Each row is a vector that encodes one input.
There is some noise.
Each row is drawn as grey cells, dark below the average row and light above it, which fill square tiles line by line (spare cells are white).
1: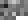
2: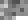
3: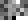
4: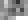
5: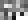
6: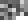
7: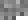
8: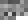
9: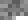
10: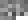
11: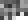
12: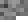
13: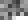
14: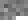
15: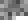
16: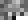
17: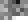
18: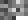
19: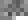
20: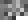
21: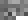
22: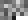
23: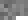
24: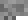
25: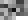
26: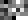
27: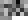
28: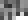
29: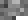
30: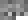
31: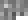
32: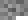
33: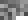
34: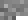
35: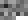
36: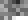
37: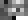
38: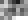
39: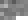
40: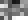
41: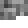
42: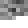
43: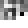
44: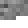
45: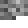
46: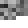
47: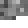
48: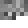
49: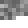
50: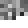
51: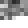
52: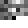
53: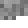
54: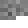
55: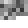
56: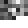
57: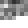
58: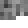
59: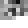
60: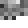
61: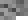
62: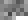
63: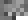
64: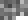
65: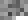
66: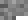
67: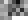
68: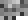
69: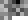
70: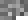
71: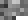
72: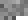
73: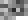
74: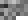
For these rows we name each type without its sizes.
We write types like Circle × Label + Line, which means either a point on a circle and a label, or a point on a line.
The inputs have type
Bool × Line.
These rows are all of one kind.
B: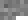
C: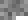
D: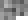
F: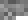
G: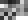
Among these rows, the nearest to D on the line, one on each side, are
C and F.
